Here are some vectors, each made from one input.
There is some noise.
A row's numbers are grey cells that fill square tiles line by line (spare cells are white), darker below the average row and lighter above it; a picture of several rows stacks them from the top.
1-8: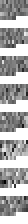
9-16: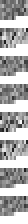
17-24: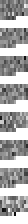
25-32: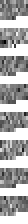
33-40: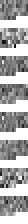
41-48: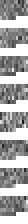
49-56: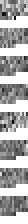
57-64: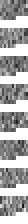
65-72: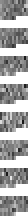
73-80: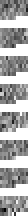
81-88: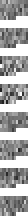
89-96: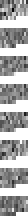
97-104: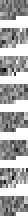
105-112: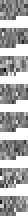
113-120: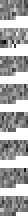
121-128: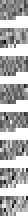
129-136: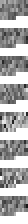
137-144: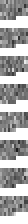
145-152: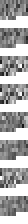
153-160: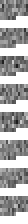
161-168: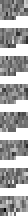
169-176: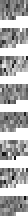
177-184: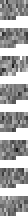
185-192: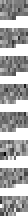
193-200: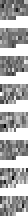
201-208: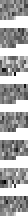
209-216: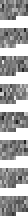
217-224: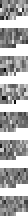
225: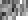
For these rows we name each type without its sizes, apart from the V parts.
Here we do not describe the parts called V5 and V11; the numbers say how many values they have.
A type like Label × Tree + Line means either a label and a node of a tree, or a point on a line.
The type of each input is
(Line + V5) × V11 + Tree.
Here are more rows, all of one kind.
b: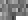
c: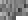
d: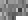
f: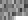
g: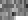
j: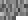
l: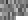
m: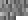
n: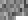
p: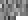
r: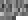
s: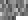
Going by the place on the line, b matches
g and r.
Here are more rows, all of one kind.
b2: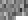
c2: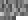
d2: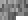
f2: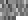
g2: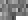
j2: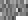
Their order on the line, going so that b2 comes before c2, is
b2, j2, d2, g2, c2, f2.
